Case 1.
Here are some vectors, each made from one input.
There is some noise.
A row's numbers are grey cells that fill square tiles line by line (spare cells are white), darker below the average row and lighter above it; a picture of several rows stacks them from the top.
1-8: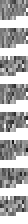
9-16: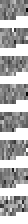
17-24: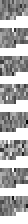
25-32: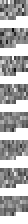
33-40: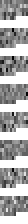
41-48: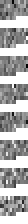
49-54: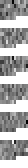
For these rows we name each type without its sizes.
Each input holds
either a fixed value, or three true/false values.
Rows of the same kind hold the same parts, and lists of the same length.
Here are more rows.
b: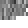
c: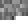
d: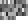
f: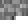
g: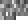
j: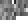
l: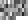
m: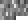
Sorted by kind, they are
b, c, f, g, j, m
d, l

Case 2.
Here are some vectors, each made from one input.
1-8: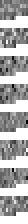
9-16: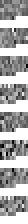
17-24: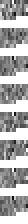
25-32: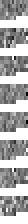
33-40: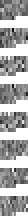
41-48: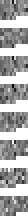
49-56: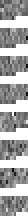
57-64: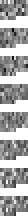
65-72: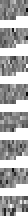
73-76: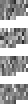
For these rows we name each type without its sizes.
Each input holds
either a fixed value, or three true/false values.
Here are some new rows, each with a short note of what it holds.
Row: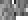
three true/false values
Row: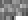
three true/false values
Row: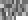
three true/false values
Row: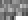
three true/false values
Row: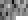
three true/false values
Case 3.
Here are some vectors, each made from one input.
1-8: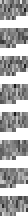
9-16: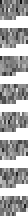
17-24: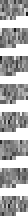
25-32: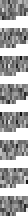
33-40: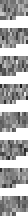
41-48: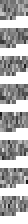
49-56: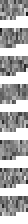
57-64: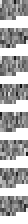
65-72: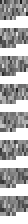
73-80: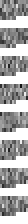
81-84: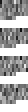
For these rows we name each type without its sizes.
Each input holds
four true/false values.
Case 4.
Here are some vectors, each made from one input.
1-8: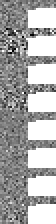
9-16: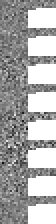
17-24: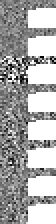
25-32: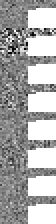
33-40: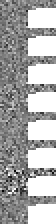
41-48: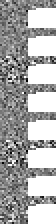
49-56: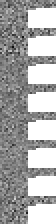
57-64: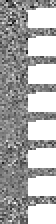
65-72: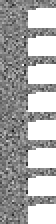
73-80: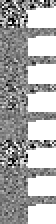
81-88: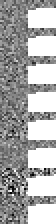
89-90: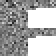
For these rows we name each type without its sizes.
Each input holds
a point on a line.
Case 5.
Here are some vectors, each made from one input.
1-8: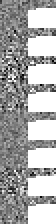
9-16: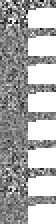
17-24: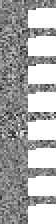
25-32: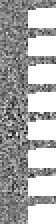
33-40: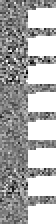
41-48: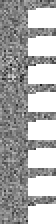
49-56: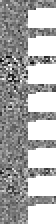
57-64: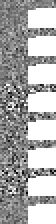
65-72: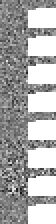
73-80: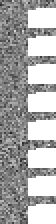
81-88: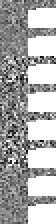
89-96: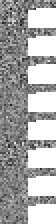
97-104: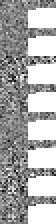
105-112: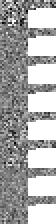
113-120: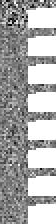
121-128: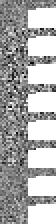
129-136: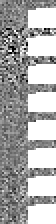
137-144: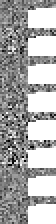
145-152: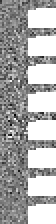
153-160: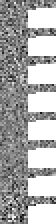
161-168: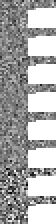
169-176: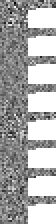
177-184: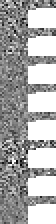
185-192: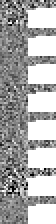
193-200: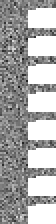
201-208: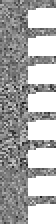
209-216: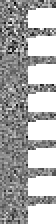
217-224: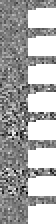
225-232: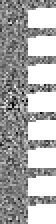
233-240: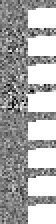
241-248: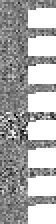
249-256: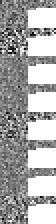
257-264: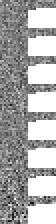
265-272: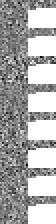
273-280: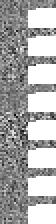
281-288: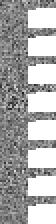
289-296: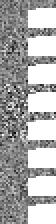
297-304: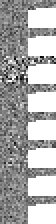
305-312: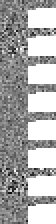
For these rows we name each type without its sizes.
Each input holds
a point on a line.
